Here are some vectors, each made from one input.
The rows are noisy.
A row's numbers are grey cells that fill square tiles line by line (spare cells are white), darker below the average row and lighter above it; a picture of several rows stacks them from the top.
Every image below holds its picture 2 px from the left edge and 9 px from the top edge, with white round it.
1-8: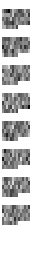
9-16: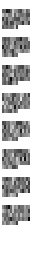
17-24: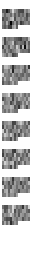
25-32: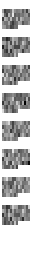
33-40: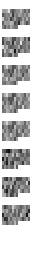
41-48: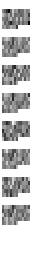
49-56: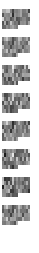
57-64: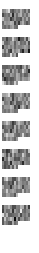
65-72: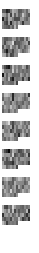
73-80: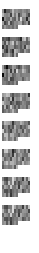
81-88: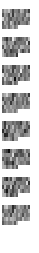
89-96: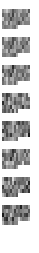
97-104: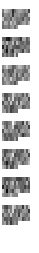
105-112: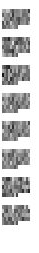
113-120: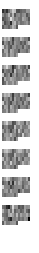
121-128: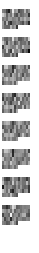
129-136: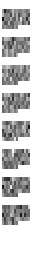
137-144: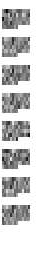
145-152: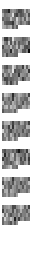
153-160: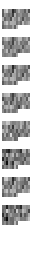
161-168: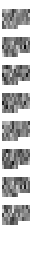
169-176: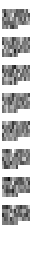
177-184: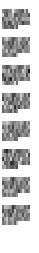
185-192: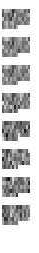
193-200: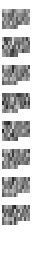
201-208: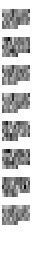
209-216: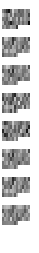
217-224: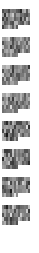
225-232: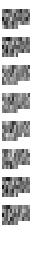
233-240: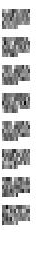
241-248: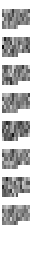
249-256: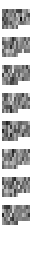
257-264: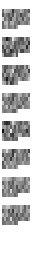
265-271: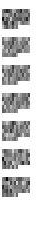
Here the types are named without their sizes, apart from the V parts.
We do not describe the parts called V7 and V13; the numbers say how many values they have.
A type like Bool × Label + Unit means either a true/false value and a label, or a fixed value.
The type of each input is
Line × V7 + Tree × V13.
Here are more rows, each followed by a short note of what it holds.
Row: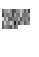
a point on a line and a value of V7
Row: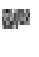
a node of a tree and a value of V13
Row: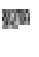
a node of a tree and a value of V13
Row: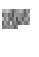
a point on a line and a value of V7
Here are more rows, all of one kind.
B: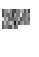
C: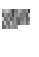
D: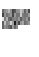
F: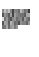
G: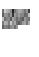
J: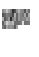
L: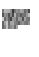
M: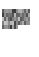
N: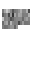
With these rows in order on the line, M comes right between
C and L.
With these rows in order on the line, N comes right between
B and F.
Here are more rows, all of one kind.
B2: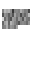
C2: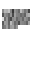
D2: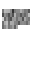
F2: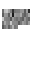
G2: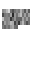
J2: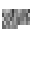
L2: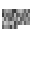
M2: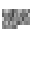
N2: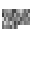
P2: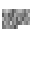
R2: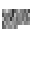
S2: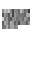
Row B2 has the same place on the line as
J2 and P2.
